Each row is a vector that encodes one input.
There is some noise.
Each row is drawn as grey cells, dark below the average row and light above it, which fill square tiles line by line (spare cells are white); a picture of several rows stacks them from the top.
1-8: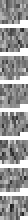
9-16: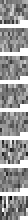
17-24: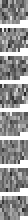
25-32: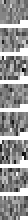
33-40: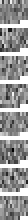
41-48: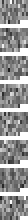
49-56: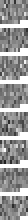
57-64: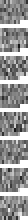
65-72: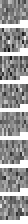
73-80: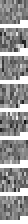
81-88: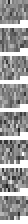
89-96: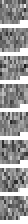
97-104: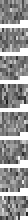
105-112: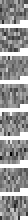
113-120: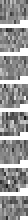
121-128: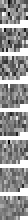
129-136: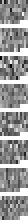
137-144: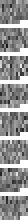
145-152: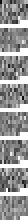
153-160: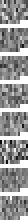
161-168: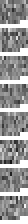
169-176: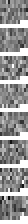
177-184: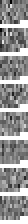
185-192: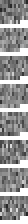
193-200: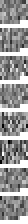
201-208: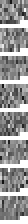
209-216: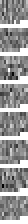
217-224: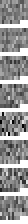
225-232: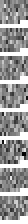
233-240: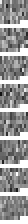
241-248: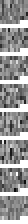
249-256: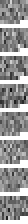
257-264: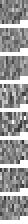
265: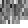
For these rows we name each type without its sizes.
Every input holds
either two labels, or a point on a line and four true/false values.
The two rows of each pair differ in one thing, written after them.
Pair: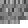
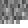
the place on the line
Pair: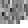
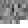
the place on the line
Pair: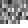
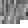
one of the four true/false values
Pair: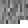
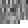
one of the four true/false values
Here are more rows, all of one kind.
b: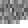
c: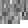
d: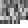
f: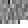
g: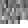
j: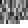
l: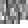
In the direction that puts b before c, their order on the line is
j, d, l, g, b, c, f.
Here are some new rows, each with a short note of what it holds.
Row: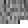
a point on a line and four true/false values
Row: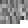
a point on a line and four true/false values
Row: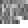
two labels
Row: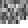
two labels
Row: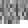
a point on a line and four true/false values
